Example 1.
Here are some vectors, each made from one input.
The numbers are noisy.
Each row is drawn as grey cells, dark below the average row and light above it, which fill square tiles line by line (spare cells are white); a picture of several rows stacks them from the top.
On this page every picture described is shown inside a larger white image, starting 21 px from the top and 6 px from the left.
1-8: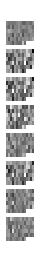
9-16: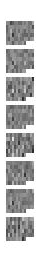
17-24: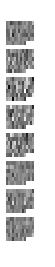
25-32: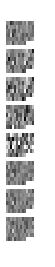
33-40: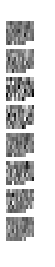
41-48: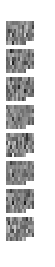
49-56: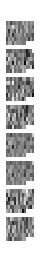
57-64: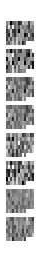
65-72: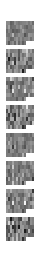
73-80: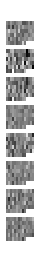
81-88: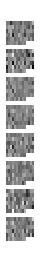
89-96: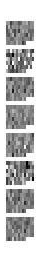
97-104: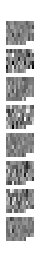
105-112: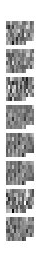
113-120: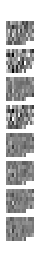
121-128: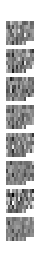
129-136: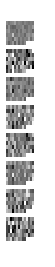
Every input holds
a true/false value, together with either a node of an 11-node tree, or a node of a 14-node tree.
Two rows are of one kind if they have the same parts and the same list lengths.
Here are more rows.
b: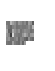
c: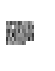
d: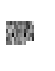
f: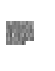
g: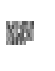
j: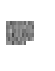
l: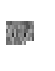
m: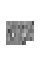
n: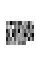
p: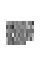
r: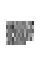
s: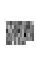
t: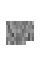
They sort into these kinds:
b, c, f, g, m, t
d, j, l, n, p, r, s

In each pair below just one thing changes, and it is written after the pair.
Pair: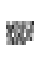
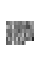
the node of the tree
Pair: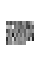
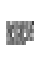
the true/false value
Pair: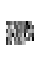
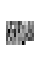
the true/false value
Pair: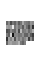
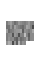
the node of the tree
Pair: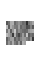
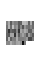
the true/false value
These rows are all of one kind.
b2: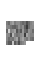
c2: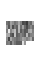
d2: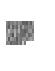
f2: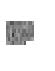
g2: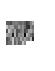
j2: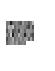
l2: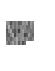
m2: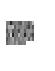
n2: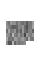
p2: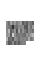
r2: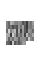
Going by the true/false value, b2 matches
l2, n2, p2 and r2.
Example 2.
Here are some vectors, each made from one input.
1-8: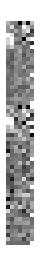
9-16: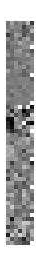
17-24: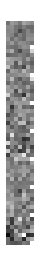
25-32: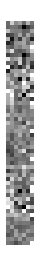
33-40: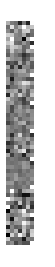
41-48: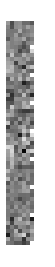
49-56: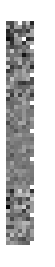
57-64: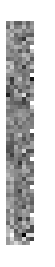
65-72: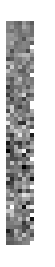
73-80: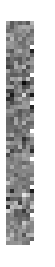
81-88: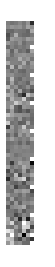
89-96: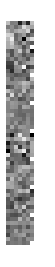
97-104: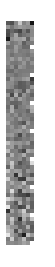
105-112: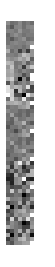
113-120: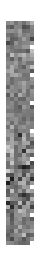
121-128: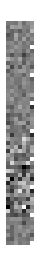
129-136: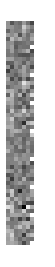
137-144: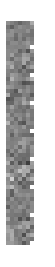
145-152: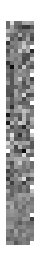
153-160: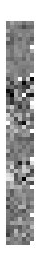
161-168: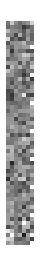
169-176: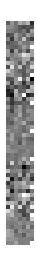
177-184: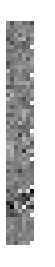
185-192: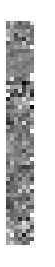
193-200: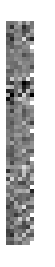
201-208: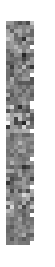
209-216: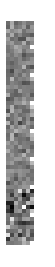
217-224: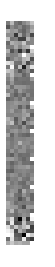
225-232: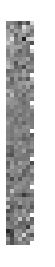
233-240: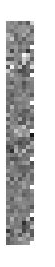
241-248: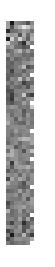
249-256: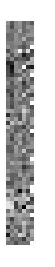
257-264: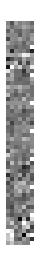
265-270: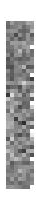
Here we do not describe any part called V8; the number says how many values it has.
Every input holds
either a point on a 5-point line and four true/false values, or a value of V8.
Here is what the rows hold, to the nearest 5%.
About 80% of them hold a point on a 5-point line and four true/false values. The rest hold a value of V8.
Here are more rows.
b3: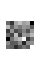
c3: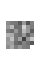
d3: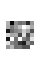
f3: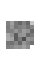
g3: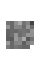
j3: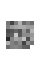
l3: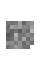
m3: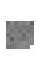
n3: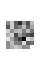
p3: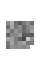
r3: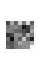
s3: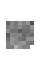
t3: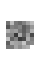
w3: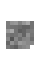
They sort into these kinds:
b3, c3, d3, f3, g3, m3, w3
j3, l3, n3, p3, r3, s3, t3

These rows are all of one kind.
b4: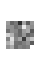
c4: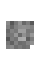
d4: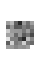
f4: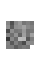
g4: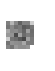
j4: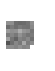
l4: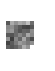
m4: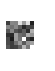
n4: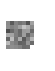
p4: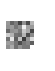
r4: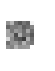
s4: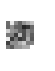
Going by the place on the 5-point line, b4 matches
d4 and m4.
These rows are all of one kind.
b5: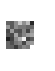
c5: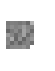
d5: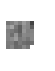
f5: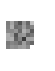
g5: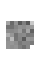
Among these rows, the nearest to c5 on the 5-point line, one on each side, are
f5 and g5.
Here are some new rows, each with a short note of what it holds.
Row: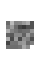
a point on a 5-point line and four true/false values
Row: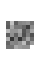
a value of V8
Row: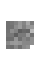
a value of V8
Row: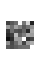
a value of V8
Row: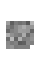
a point on a 5-point line and four true/false values
